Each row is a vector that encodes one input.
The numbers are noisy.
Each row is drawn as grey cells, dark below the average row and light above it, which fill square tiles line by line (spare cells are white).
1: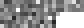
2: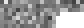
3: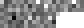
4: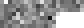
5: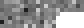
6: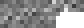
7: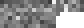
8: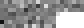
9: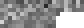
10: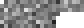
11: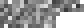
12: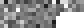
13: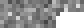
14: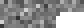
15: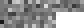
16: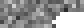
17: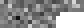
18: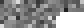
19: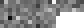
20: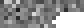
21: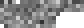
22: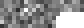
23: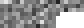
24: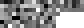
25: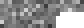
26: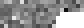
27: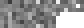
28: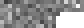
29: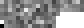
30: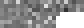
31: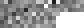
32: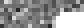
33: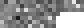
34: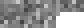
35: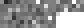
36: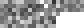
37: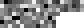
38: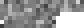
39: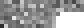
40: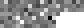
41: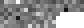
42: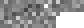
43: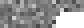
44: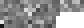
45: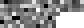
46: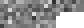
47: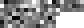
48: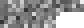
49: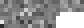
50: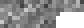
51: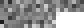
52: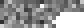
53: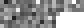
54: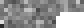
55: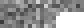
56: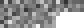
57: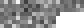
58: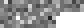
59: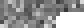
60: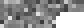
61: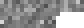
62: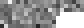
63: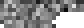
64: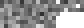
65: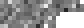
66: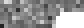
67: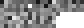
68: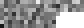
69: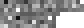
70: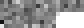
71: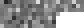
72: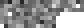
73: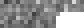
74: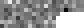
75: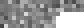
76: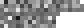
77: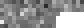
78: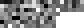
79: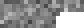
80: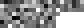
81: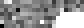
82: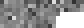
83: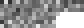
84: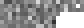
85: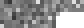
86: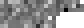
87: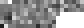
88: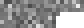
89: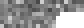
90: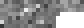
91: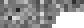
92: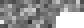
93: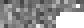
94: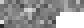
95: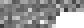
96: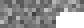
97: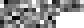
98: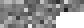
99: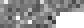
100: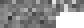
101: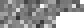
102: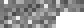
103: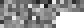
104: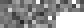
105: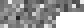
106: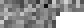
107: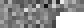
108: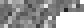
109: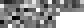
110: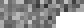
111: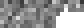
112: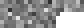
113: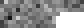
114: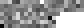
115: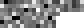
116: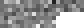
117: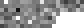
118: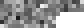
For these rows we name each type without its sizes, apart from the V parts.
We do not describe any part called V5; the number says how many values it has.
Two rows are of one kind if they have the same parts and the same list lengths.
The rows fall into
3 kinds.
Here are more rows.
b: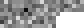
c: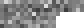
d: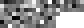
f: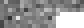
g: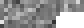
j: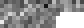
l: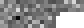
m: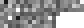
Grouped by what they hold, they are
b, c, f
d
g, j, l, m

